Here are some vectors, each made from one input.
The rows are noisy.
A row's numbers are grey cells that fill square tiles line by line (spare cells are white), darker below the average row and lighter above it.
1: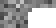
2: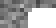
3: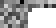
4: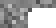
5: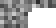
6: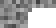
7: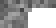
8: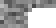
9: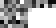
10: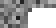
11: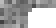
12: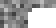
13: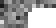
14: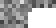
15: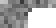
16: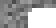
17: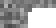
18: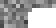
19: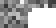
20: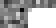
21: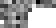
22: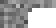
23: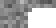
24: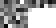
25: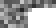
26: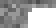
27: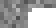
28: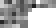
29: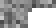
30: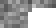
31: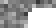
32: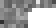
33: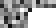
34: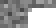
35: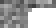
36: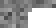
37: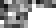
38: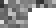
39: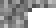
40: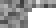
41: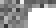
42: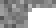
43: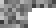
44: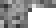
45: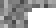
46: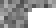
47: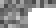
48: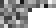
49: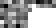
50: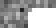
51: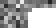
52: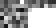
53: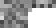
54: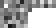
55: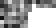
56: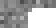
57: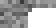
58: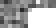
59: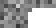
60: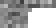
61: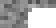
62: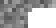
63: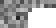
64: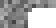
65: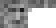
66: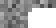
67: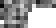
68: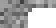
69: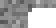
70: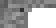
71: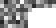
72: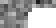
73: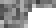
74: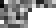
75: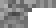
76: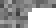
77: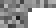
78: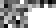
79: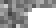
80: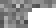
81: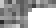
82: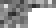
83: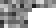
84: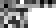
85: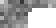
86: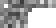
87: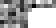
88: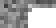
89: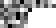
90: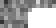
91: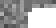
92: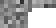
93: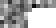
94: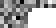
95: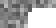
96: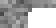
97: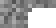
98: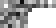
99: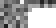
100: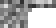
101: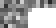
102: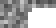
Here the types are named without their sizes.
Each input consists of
either a point on a circle and a true/false value, or a list of points on a line.
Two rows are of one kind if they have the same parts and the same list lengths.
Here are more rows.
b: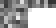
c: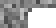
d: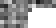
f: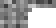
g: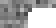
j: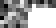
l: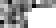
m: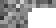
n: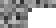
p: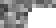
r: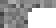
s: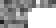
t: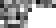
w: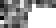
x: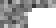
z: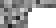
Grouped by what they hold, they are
b, j, w
c, l, x, z
d, f, n, s, t
g, p
m, r

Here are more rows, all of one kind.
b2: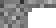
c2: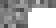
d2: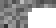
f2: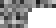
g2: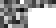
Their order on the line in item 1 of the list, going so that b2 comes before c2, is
g2, d2, f2, b2, c2.
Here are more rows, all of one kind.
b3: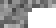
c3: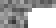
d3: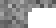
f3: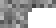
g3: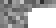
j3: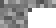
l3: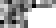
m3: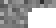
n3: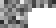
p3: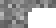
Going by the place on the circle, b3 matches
d3, m3 and p3.
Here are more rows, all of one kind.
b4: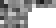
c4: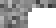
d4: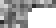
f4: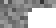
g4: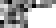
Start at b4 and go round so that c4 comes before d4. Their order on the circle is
b4, g4, c4, d4, f4.
